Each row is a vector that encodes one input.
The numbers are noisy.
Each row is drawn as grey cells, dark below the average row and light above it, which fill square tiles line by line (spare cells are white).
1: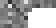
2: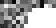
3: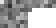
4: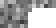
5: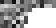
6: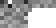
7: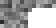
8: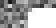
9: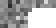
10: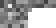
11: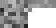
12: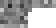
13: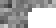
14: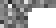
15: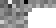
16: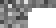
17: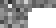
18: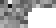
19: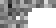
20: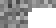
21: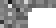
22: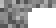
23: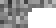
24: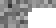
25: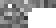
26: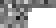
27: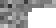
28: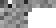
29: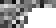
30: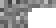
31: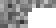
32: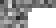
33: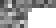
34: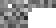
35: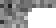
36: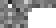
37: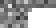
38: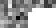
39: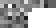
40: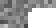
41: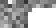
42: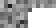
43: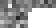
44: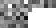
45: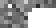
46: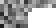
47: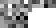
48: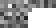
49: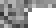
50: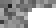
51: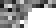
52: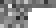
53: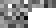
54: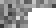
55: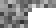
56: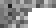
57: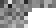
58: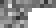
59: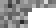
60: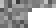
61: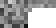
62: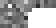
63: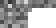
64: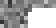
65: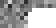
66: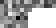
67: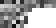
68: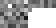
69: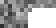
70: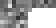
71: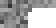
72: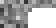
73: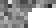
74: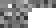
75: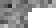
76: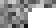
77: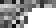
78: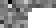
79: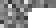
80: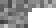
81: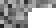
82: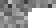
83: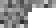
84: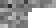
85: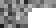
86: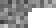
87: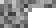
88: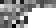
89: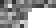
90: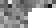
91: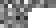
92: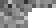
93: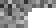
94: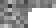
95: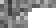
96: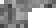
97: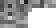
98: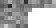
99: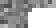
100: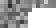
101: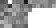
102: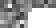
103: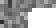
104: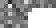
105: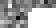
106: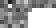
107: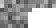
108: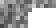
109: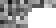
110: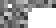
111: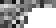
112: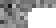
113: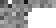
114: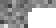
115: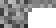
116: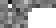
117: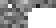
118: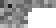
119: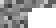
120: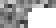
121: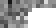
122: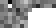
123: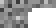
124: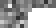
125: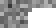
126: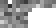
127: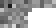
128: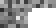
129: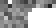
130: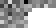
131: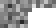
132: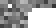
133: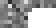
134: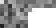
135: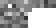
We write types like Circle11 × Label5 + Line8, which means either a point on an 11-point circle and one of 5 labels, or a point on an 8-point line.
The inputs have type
List2(Line13).
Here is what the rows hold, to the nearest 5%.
All of them are lists of up to two points on a 13-point line: about 5% are empty, 35% hold one and 60% two.
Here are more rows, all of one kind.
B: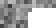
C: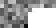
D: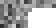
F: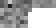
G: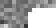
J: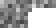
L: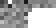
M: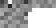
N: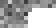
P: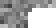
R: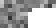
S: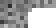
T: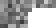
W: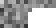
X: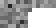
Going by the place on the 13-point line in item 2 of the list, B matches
D, F, M and X.
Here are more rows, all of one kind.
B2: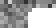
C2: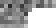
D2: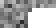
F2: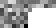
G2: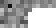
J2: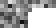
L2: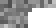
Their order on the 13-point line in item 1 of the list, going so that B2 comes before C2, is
B2, C2, G2, L2, D2, J2, F2.
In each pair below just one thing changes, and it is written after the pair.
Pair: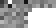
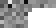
the place on the 13-point line in item 2 of the list
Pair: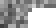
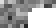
the place on the 13-point line in item 2 of the list
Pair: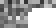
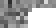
the place on the 13-point line in item 2 of the list
